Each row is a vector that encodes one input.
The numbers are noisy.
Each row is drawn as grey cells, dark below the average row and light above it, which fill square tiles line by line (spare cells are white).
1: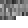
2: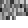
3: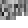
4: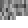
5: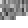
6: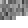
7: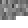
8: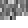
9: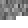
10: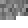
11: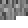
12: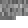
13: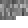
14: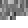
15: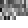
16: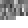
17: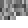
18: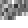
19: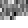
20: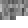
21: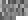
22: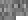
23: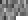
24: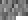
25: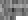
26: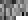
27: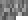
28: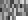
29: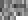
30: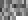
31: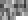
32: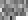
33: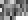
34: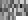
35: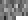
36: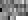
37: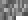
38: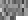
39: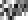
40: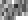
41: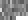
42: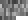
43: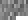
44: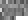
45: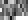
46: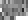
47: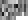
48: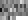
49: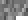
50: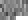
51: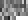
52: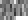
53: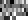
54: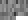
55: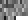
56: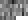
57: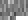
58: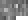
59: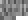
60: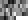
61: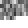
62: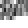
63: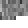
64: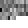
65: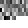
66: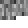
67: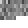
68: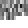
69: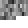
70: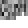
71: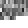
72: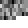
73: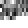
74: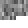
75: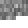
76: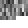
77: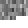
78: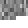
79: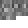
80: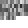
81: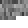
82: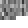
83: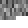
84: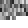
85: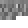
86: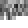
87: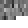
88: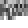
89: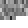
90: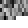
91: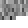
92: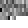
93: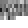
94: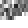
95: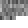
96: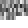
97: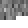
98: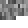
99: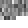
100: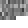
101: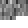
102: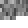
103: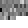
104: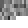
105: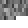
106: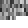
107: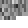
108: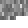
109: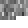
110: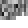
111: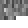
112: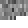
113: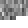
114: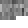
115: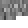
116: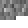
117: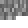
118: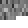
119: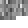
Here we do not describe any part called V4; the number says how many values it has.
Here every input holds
either a point on a 5-point line, or a list of up to two items, each a true/false value and a value of V4.
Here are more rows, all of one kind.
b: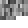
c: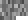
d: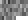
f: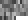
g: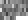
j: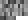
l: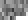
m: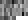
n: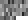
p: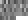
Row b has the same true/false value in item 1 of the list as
j, l and m.
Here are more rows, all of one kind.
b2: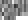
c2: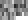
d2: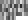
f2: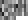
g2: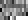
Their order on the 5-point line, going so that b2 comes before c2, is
f2, b2, c2, g2, d2.
